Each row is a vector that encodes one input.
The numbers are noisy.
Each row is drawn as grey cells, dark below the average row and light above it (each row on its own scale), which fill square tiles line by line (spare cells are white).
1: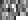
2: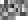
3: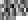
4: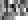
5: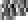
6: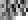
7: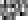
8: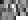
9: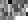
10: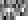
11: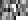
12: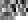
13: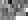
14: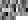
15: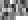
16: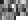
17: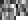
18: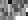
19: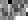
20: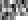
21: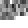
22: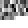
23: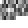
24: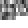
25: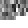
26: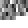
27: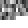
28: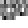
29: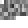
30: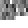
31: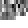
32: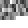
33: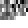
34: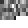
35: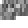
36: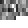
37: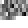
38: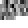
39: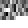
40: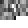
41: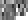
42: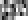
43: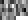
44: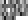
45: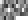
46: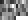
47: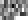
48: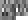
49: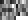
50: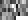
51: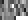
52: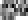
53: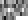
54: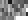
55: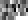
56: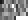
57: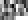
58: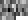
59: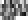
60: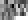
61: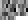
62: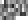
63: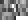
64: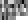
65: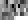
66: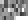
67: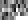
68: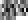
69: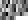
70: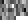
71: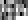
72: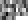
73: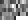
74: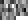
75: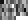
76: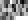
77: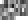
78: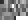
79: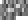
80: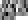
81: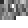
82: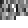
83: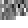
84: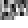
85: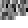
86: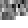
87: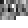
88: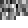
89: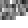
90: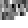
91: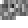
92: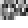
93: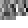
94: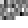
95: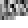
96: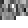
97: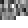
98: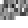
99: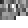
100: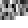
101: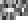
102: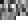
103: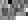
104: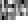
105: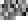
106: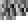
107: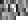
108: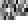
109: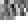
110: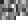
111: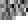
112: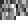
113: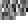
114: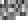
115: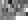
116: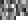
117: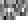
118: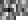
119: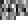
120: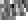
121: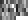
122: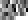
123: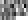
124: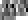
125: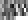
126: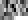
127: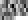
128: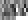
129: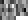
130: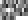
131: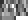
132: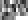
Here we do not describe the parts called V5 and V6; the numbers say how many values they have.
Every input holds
either a value of V5 and a value of V6, or a list of up to two items, each a point on each of two 4-point lines.
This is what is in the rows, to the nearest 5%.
About 30% of them hold a value of V5 and a value of V6. The rest are lists of up to two items, each a point on each of two 4-point lines: about 5% of all rows are empty, 20% hold one and 45% two.
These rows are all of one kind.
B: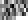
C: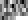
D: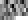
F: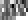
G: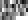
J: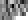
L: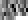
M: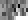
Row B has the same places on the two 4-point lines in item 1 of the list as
F and G.
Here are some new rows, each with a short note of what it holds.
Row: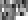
a list of two items
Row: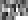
a list of two items
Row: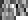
a value of V5 and a value of V6
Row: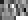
a value of V5 and a value of V6
